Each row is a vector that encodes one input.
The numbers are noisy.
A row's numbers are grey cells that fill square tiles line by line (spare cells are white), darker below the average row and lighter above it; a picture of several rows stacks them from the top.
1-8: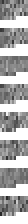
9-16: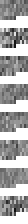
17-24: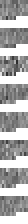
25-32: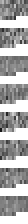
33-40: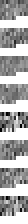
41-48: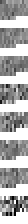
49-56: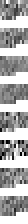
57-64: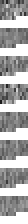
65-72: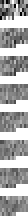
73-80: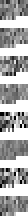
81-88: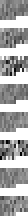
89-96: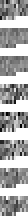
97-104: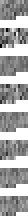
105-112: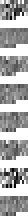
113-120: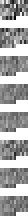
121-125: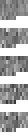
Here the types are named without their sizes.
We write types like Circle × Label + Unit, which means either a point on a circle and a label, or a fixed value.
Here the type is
Line.
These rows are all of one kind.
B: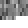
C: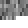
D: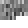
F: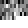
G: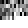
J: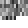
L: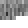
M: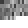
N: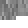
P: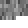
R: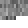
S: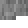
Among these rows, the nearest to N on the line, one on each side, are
G and M.
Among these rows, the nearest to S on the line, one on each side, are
F and P.
